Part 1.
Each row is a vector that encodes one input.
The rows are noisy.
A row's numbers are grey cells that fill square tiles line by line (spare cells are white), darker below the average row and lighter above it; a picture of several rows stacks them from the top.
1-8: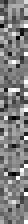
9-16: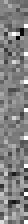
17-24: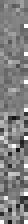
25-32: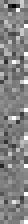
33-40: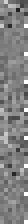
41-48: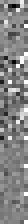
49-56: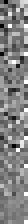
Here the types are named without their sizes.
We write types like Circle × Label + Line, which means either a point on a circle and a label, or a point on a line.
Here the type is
Line.
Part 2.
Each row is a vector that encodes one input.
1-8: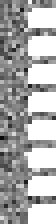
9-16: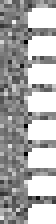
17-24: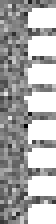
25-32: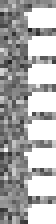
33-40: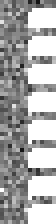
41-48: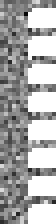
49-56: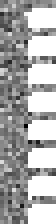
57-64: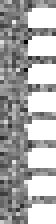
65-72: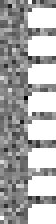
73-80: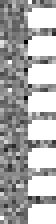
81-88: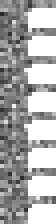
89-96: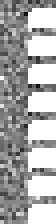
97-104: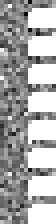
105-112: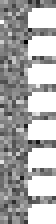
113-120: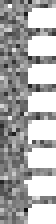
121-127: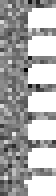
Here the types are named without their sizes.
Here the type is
Circle + Unit.
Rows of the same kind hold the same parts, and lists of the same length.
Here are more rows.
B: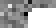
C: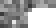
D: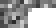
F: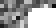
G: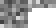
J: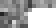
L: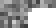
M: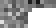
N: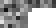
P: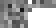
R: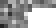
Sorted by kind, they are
B, C, G, J, L, M, N, P, R
D, F

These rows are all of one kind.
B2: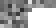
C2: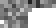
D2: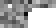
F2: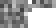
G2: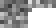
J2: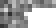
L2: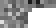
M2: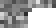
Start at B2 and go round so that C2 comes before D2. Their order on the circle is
B2, F2, J2, C2, L2, D2, M2, G2.
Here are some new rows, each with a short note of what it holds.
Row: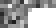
a fixed value
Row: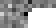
a point on a circle
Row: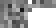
a point on a circle
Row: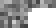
a point on a circle
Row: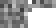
a point on a circle
